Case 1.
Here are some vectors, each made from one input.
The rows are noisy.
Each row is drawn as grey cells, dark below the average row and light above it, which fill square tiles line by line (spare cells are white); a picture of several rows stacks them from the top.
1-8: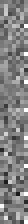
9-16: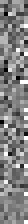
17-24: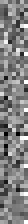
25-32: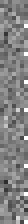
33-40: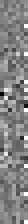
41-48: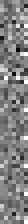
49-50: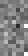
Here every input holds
a point on each of two 5-point lines.
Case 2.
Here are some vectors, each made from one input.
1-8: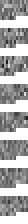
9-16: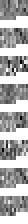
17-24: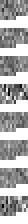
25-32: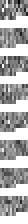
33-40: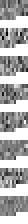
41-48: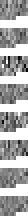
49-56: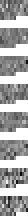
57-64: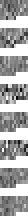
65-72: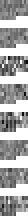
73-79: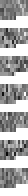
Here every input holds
a point on a 5-point line.
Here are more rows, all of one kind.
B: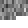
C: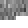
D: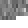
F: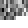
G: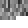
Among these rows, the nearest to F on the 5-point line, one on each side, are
B and D.
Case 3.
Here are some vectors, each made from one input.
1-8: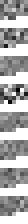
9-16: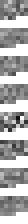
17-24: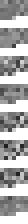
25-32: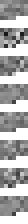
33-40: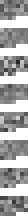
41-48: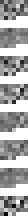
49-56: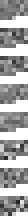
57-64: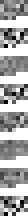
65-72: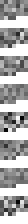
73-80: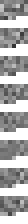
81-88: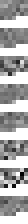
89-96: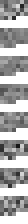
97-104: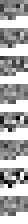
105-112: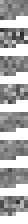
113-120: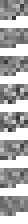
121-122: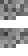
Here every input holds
either a fixed value, or three true/false values.
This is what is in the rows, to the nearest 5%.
About 5% of them hold a fixed value. The rest hold three true/false values.
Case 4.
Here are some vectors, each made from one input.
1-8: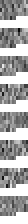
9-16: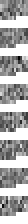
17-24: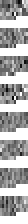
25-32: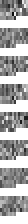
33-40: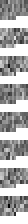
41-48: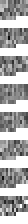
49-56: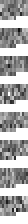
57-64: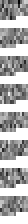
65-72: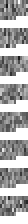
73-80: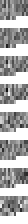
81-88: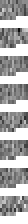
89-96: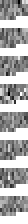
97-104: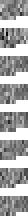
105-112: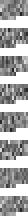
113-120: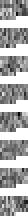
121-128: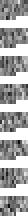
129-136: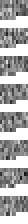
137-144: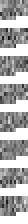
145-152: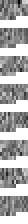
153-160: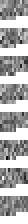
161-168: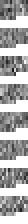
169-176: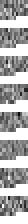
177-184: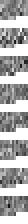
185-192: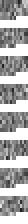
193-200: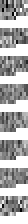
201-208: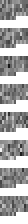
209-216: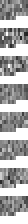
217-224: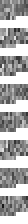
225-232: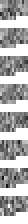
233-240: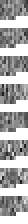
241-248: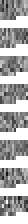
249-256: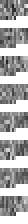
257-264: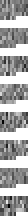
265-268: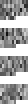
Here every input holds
a point on a 7-point line.
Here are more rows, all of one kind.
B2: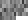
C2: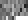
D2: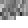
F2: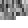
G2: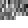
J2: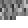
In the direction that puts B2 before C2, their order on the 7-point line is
D2, B2, C2, G2, J2, F2.
